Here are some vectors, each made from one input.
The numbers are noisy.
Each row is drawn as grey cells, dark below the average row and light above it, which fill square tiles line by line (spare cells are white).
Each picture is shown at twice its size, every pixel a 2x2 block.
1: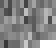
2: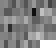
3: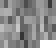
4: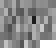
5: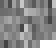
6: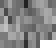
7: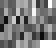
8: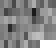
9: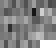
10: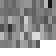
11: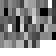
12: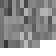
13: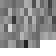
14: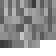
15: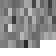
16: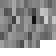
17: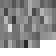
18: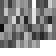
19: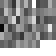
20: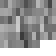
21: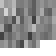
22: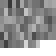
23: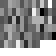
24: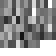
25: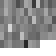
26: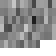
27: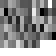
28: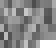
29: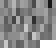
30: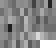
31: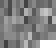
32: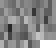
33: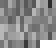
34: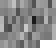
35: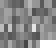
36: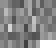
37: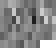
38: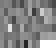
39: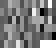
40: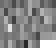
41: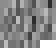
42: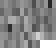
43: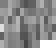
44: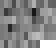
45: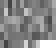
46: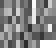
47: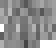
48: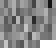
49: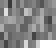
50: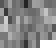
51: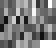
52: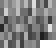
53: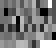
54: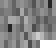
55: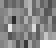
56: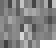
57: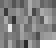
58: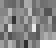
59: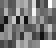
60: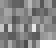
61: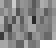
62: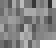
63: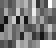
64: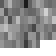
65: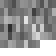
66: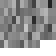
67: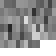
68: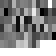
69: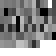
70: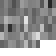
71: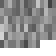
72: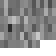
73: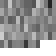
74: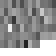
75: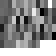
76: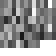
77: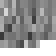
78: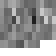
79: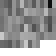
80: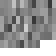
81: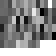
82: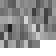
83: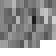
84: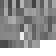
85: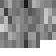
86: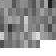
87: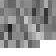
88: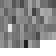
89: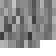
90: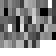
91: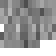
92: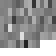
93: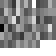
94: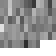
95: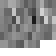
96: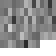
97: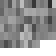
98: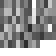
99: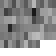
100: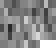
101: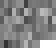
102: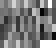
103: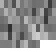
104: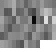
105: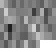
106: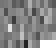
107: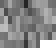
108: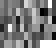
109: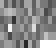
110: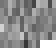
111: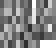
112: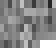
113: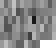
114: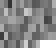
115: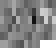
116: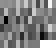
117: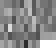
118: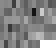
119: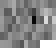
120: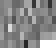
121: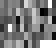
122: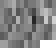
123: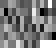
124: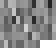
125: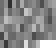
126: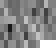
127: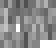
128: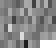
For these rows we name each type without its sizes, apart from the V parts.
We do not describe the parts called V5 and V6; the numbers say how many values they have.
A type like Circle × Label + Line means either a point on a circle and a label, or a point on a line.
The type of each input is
((Bool × Bool × Bool + Unit) × V6 + Line) × V5.
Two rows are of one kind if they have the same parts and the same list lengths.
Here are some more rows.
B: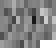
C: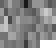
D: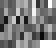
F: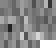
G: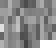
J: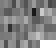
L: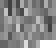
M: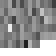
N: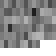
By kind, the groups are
B, C, J, M, N
D
F, G, L

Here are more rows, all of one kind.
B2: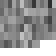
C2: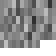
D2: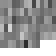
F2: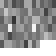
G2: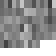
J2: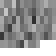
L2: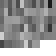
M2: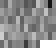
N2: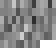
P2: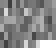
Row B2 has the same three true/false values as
D2, G2 and N2.
